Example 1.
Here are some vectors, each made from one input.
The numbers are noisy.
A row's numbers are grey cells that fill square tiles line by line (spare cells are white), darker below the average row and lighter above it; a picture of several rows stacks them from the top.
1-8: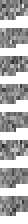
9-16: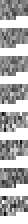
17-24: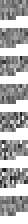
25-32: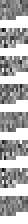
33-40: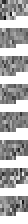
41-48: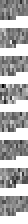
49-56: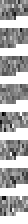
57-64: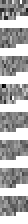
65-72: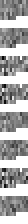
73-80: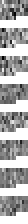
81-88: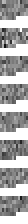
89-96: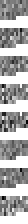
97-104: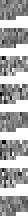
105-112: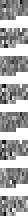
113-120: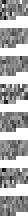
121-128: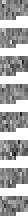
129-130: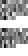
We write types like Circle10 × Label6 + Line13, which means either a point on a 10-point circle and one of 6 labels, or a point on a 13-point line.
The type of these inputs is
(Bool × Bool × Bool + Unit) × Line7 + Line8 × Line8.
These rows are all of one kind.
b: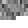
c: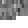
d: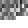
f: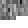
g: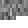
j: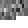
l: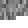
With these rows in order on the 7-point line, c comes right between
b and j.
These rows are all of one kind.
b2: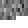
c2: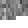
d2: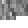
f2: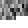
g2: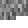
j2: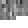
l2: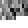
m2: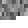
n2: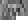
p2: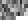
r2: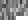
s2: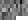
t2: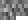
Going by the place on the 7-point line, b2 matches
c2 and f2.
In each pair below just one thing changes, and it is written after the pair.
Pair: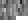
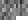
the place on the 7-point line
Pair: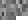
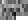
the place on the 7-point line
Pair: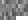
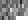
one of the three true/false values
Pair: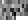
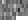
one of the three true/false values
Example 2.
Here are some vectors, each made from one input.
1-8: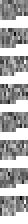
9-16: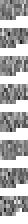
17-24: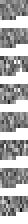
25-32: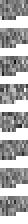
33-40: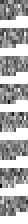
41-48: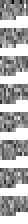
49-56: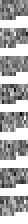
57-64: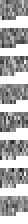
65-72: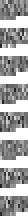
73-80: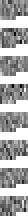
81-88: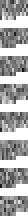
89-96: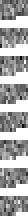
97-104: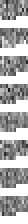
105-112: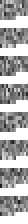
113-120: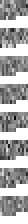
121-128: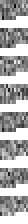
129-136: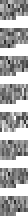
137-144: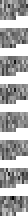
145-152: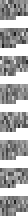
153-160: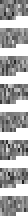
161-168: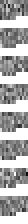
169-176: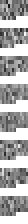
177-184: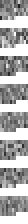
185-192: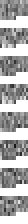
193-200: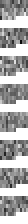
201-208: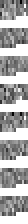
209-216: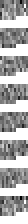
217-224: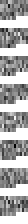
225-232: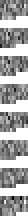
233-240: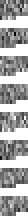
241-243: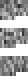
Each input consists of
either a point on a 16-point circle, or a point on a 20-point circle, or a fixed value, or three true/false values.
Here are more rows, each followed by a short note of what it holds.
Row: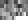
three true/false values
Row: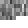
a fixed value
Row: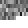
a point on a 20-point circle
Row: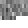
a point on a 16-point circle
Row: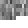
a fixed value
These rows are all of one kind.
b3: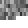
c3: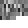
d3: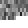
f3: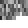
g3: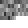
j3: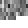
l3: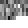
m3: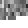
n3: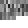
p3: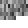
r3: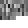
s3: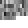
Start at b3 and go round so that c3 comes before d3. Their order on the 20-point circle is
b3, m3, j3, p3, n3, r3, c3, f3, l3, g3, s3, d3.
